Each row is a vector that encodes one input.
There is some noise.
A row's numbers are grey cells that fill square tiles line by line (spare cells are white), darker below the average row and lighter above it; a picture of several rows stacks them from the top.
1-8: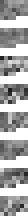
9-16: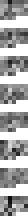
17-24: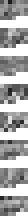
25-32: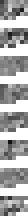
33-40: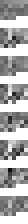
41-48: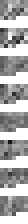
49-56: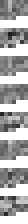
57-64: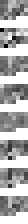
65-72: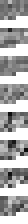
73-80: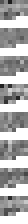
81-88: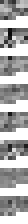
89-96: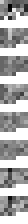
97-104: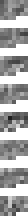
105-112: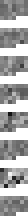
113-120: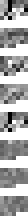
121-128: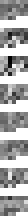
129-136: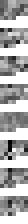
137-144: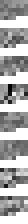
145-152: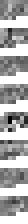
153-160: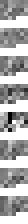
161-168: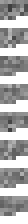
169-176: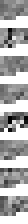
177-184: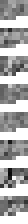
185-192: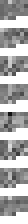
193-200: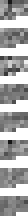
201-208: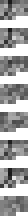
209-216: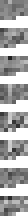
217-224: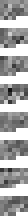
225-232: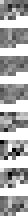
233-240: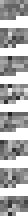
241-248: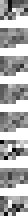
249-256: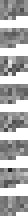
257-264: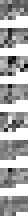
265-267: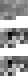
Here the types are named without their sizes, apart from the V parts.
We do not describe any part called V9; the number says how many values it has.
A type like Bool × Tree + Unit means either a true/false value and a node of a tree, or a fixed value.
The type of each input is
List(Line × (Line + V9)).
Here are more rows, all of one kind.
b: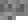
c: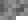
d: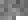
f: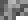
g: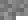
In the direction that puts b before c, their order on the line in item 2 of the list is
f, g, b, c, d.
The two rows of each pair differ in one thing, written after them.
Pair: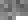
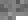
the value of V9 in item 1 of the list
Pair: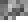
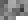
the value of V9 in item 2 of the list
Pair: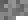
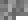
the place on the line in item 1 of the list
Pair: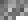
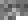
the value of V9 in item 2 of the list
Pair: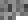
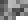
the value of V9 in item 2 of the list
